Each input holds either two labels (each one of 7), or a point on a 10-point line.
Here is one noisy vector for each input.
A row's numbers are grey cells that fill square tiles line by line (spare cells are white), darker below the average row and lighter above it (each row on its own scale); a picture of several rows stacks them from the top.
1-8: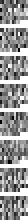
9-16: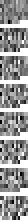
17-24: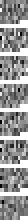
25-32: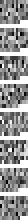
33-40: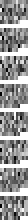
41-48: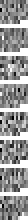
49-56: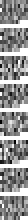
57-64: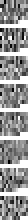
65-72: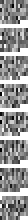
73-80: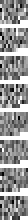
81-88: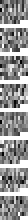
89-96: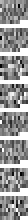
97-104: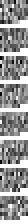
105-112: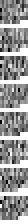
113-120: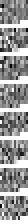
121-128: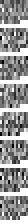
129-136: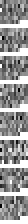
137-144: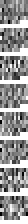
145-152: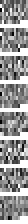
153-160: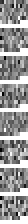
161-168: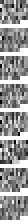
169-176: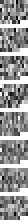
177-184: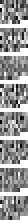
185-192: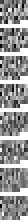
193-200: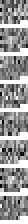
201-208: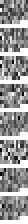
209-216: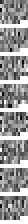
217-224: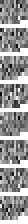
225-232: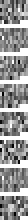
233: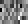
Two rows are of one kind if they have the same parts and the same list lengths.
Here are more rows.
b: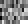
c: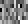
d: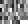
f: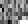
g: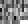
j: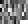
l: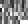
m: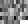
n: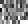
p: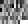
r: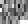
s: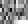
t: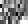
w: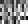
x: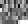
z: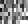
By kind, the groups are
b, c, d, g, j, l, m, n, p, w, z
f, r, s, t, x

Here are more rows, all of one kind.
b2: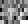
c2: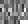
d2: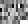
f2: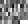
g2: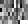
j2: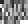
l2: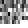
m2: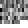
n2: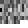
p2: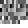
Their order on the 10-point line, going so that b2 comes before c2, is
b2, m2, l2, n2, c2, j2, f2, d2, p2, g2.
